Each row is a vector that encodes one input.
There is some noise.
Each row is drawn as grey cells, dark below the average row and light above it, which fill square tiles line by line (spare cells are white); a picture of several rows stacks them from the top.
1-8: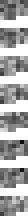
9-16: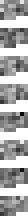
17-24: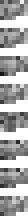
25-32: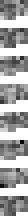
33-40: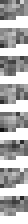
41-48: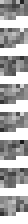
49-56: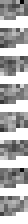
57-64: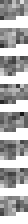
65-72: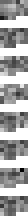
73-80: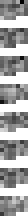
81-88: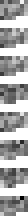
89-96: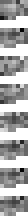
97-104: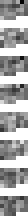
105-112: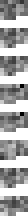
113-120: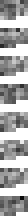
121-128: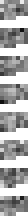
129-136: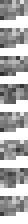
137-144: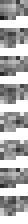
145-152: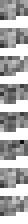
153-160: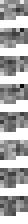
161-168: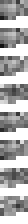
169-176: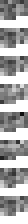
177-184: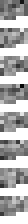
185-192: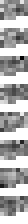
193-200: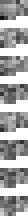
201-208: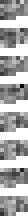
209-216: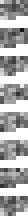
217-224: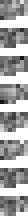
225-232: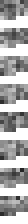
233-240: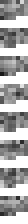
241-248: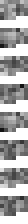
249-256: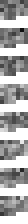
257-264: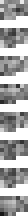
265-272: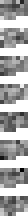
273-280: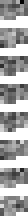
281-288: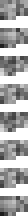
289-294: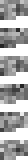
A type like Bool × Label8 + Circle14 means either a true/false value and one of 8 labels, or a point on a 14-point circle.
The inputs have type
Bool × Line8.
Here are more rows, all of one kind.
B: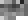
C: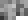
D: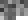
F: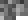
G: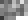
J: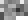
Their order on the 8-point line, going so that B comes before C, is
J, B, C, F, D, G.
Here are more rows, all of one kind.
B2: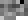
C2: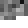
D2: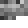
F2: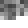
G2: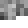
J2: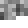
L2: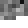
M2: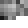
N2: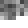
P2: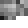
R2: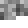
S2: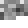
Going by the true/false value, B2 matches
C2, F2, L2 and N2.
